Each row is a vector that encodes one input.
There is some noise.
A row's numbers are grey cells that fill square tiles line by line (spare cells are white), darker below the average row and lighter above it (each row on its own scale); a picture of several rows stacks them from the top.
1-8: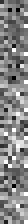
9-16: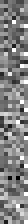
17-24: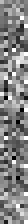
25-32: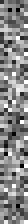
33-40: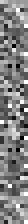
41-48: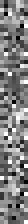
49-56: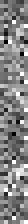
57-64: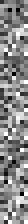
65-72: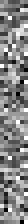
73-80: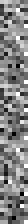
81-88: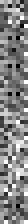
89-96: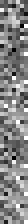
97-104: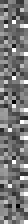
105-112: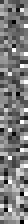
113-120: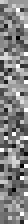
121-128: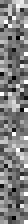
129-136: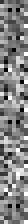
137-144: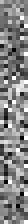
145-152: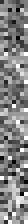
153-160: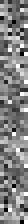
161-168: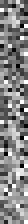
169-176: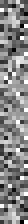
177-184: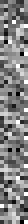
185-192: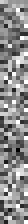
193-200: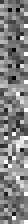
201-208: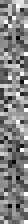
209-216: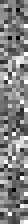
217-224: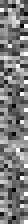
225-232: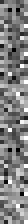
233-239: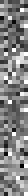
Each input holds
either a point on a 15-point line, or three true/false values.
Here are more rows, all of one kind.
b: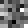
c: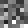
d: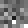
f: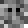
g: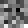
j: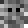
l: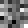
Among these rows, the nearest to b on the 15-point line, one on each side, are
j and l.
